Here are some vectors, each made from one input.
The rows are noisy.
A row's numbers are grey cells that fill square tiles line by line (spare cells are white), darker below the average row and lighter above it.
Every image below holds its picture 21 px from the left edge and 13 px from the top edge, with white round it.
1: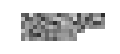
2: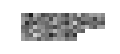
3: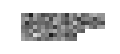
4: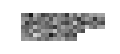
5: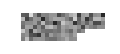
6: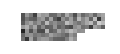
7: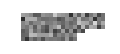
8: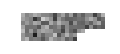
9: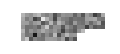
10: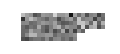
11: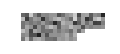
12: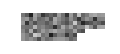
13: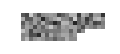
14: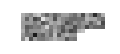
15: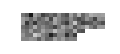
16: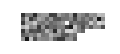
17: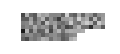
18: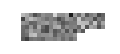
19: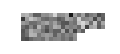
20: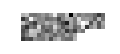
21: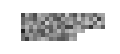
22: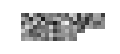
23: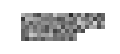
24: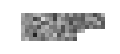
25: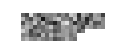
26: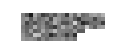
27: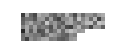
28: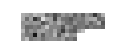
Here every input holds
one of 5 labels.
